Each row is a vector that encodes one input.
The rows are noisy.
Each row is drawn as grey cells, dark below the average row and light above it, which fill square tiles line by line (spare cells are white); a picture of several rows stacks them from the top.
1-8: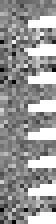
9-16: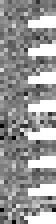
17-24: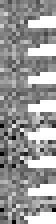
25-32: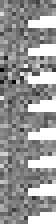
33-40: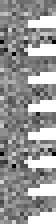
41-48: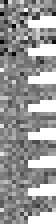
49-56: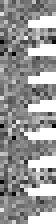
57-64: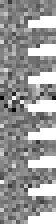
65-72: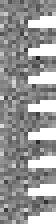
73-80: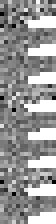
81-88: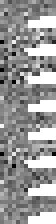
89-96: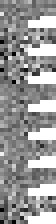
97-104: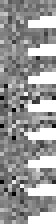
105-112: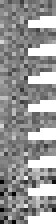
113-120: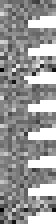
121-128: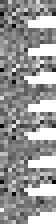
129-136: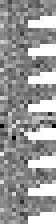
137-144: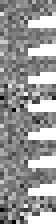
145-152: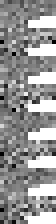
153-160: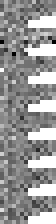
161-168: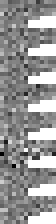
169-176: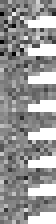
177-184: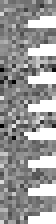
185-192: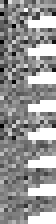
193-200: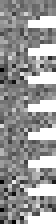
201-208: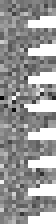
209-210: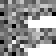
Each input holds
either a point on a 9-point circle, or a point on a 19-point circle.
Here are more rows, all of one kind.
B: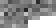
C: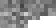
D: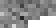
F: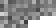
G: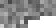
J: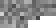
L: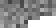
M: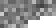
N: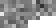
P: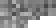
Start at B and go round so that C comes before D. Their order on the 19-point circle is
B, J, P, C, D, L, G, F, N, M.
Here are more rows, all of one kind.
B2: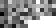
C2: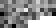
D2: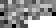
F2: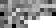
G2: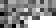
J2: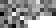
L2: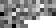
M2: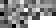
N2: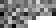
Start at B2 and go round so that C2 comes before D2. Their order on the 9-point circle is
B2, C2, N2, J2, L2, F2, D2, M2, G2.
